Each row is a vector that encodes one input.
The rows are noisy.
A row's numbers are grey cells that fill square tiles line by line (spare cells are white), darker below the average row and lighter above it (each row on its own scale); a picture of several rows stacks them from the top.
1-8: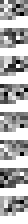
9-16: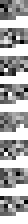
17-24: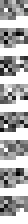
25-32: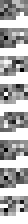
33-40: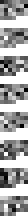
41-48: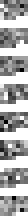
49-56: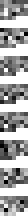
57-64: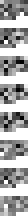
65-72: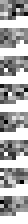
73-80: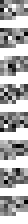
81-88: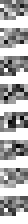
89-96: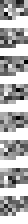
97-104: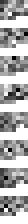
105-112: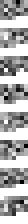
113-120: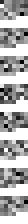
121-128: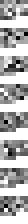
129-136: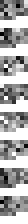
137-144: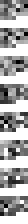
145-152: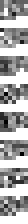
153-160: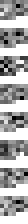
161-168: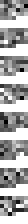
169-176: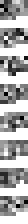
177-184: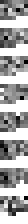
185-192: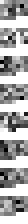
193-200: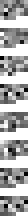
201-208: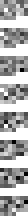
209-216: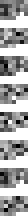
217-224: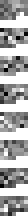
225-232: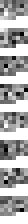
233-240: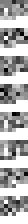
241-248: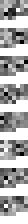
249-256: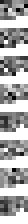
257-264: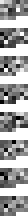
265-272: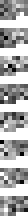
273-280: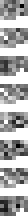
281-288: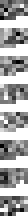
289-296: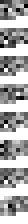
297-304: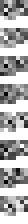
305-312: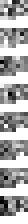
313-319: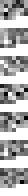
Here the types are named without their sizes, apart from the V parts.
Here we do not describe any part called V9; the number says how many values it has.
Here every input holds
a list of items, each a true/false value and a value of V9.
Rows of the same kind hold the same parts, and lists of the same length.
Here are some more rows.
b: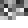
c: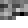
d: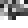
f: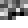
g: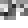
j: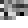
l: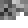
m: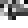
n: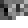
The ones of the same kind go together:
b, c, f, g, j
d, m
l, n

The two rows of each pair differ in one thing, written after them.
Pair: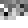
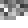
the true/false value in item 2 of the list
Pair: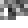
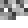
the value of V9 in item 1 of the list
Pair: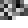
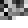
the value of V9 in item 2 of the list
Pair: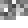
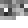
the value of V9 in item 2 of the list
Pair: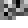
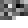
the value of V9 in item 2 of the list
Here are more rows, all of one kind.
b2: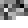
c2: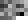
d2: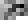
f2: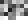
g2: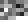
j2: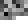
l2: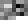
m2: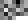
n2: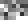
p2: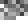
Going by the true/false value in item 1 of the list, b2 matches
d2, f2, n2 and p2.
